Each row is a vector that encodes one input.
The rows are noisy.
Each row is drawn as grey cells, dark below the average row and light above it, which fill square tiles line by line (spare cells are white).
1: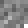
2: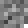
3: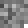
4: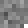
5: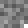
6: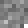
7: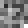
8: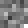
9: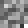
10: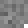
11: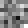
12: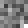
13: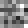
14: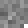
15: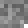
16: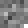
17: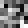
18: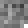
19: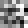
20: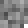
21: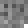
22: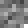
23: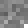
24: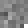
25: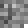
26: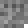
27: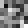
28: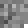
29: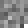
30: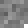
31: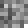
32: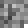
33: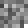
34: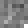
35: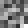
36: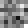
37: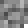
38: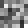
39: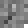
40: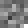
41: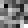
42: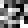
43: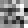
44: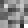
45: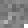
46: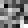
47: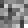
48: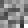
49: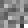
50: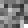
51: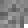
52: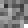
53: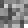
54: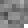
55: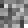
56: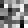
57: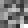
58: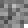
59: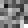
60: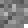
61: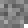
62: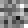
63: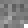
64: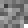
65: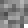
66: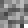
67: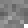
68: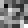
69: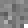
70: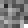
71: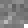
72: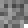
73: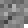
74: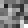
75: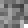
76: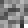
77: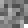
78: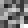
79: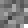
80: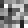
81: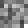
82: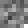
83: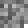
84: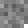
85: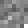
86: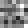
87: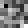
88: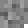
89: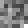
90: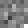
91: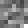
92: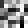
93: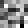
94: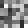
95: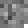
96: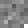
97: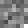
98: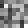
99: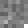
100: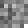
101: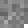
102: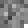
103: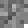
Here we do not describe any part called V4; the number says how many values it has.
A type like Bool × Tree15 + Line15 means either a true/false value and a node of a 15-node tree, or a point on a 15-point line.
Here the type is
List2(Bool × V4).
